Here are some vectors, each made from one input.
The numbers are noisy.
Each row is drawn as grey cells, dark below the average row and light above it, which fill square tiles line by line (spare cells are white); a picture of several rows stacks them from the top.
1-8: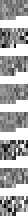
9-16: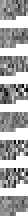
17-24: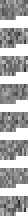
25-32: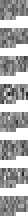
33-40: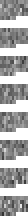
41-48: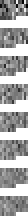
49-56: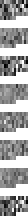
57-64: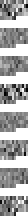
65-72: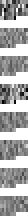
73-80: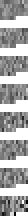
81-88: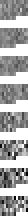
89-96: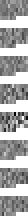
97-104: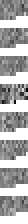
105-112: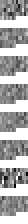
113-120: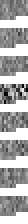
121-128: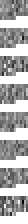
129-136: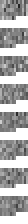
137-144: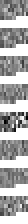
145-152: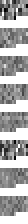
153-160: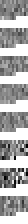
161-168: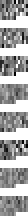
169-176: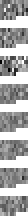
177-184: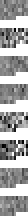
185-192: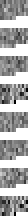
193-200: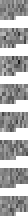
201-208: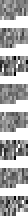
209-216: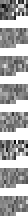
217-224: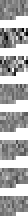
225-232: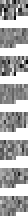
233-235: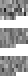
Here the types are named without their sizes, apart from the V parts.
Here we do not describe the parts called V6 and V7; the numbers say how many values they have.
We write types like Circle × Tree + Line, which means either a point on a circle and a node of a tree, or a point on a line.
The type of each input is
Line × (Line + V7) + V6.
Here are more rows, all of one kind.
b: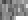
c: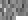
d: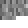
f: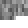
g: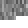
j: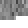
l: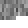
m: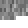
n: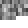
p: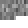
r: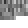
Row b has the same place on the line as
d, f, n and p.
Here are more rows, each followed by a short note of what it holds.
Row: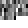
a value of V6
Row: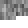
a point on a line and a value of V7
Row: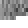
a point on each of two lines
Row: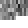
a point on a line and a value of V7
